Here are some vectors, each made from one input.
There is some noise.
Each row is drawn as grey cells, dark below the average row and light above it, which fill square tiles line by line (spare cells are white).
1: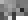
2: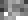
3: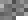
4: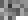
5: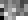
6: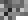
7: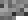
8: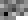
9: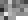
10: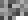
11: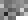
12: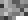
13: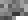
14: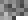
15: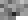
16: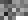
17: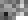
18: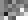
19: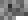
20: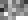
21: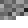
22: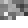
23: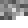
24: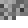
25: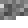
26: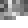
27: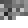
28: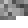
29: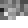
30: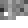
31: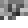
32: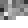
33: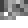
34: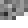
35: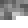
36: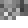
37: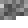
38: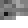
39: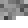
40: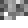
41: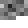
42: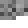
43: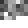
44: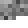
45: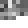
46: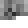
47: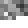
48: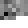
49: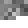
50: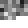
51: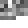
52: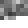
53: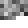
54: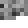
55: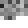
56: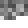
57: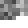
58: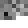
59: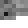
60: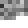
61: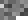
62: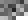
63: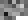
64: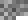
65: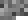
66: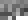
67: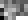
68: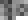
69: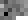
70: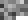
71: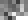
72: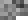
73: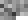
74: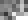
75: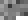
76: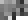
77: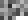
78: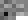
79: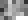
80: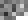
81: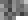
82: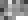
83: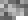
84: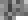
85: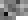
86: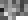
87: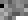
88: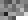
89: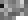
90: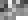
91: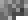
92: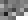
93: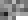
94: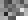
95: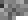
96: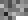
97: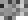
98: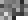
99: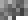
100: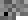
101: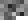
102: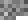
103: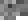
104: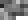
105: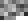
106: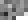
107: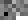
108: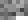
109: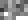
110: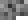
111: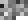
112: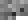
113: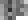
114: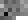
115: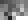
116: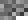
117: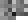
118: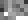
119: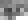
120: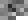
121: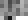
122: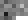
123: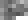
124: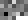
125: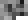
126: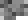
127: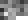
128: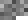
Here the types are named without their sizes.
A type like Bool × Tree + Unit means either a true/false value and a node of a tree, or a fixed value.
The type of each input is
((Bool × Bool × Bool × Bool + Unit) × Circle + Tree) × Line.
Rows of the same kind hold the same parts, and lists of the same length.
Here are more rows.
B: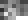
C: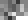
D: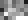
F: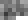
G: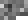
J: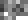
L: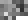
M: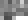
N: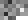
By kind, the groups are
B, D, J
C, F, G, M, N
L

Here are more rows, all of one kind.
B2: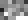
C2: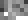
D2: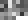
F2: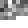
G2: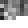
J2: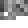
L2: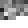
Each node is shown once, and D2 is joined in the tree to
F2.
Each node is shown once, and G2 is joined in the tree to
L2.
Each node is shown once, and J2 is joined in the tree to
C2.
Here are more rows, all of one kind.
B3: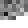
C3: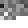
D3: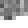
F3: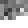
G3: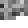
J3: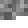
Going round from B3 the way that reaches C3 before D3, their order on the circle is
B3, J3, C3, G3, D3, F3.
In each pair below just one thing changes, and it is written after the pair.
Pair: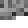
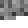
the place on the line
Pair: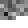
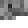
the place on the circle
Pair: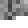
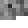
the place on the circle
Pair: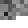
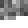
the place on the circle
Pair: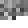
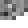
the place on the circle
